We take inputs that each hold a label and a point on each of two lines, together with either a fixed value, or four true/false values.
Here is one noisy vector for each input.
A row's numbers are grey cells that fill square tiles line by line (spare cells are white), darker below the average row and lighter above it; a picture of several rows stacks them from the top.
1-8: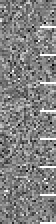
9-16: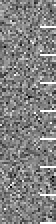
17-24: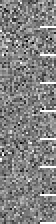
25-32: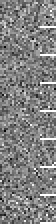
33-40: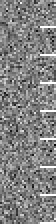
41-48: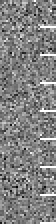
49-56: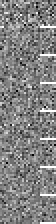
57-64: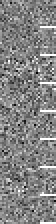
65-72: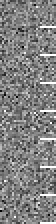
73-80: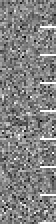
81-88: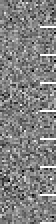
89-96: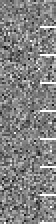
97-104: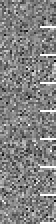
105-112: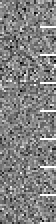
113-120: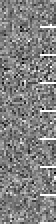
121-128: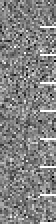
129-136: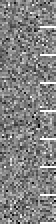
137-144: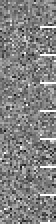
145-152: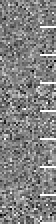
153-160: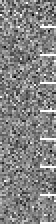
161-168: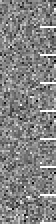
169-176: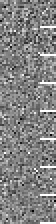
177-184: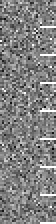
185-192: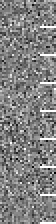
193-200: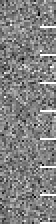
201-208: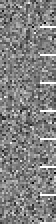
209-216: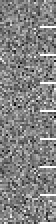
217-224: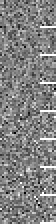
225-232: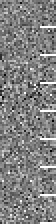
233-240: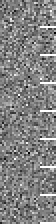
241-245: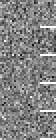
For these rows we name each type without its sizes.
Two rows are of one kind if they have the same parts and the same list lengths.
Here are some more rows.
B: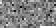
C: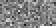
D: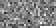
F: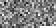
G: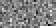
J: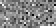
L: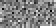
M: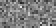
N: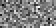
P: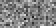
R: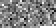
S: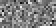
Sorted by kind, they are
B, C, D, G, L, M, N, P, S
F, J, R

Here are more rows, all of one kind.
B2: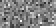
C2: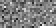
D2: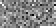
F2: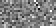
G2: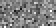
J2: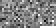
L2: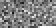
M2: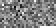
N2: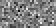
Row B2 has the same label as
J2 and N2.
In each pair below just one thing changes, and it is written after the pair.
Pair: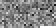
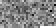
the place on one of the two lines
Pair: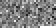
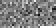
one of the four true/false values
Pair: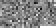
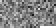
the label
